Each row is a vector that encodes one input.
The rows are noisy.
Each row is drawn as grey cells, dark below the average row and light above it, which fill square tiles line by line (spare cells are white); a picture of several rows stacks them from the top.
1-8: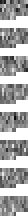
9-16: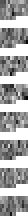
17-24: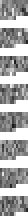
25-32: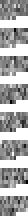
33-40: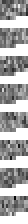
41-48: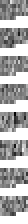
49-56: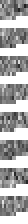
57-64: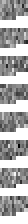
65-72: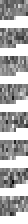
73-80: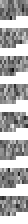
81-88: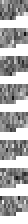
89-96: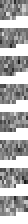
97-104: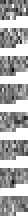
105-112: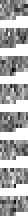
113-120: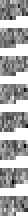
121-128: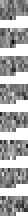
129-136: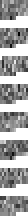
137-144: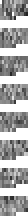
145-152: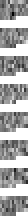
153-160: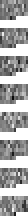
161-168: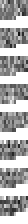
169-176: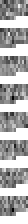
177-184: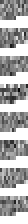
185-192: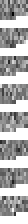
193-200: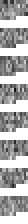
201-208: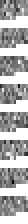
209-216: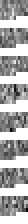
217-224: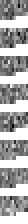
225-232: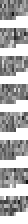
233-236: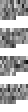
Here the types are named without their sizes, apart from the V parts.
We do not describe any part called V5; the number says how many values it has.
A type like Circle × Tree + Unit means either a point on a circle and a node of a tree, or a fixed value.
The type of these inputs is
(Line + V5) × V5 + Tree × Tree.
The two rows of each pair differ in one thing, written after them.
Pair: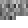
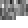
the place on the line
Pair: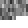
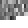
the place on the line
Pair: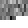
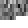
the value of V5
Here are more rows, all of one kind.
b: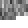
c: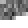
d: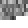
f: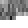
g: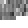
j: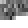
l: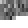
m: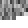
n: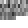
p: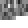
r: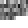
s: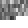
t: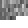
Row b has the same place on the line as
m and p.
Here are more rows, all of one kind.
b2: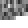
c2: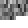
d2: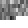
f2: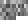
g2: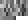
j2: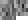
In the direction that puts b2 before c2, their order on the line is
j2, b2, g2, c2, d2, f2.
